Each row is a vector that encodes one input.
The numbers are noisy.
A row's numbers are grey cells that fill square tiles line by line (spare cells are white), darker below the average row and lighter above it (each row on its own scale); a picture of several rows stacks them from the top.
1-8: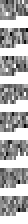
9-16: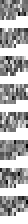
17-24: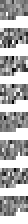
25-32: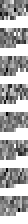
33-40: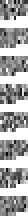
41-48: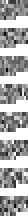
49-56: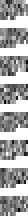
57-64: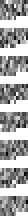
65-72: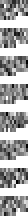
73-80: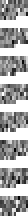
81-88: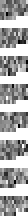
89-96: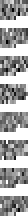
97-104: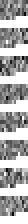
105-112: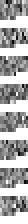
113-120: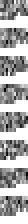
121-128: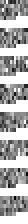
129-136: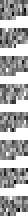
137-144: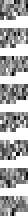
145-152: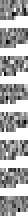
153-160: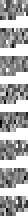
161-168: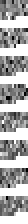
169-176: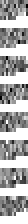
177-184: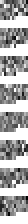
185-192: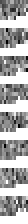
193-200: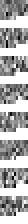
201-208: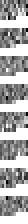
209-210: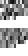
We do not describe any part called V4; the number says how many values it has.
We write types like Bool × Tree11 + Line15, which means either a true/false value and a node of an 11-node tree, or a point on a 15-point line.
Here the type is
Bool × Label5 × (Line6 + Line8) × V4.
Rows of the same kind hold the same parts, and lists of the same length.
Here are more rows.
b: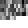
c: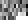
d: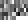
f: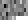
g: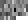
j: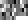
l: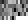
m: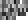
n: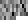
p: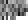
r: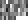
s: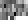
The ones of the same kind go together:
b, c, d, g, j, l, m, r
f, n, p, s

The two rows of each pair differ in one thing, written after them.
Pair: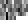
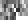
the true/false value
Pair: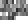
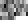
the value of V4
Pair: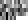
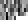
the label
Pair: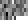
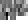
the label
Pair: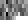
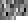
the place on the 6-point line
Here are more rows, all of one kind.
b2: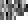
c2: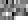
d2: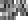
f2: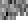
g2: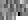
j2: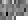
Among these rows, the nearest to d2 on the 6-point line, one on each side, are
b2 and f2.
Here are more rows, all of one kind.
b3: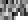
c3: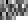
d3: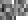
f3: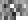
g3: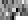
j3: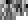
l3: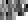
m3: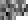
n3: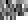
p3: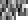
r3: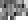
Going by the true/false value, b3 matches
f3, g3, j3 and r3.
